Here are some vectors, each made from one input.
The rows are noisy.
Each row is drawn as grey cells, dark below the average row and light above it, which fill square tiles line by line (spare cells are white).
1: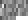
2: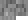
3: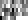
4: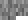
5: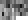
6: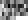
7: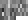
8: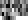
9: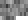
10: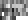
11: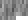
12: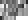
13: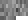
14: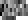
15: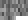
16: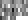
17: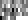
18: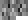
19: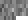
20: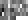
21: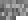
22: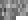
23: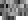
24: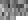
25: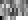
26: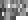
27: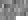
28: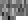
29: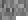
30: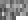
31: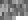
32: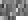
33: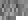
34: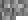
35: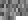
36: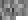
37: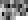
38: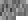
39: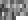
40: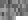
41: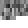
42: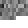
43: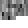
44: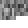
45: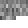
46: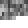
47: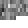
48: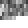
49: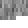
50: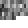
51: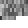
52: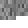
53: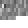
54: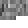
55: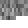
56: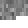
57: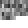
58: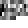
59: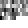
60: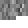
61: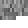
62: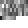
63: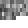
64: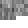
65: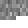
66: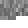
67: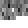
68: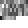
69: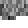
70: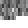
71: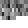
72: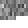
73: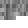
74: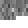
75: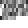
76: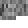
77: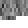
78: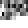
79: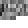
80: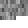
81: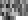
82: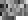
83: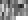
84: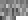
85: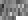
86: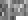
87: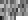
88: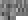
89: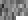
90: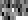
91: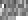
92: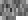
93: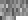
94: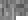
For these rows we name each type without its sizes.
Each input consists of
a point on a circle.
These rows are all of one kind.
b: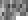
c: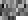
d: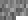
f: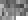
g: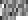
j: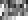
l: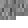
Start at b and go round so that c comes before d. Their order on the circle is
b, j, c, d, f, l, g.
